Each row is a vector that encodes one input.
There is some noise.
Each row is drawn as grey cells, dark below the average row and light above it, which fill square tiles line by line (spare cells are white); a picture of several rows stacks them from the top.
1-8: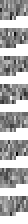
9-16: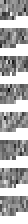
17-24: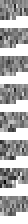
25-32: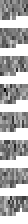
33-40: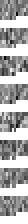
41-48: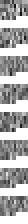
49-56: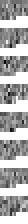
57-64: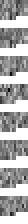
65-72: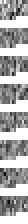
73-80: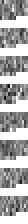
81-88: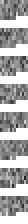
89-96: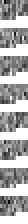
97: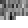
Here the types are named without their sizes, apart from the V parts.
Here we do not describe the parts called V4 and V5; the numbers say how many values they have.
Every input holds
either a point on a circle and a true/false value, or a fixed value, or a value of V4 and a value of V5.
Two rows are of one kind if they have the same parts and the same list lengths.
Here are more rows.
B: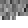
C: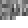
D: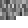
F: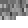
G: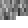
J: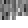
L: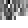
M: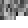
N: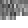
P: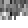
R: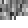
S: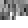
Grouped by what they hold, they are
B, D, G, J, S
C, F, M, N, P, R
L

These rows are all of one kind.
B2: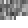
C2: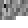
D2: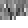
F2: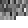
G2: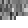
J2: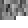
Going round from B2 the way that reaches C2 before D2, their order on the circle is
B2, C2, J2, D2, F2, G2.
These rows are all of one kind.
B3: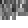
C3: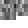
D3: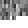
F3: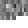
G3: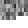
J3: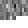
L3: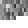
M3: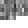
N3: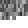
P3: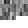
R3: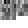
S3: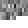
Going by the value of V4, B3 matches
N3 and S3.
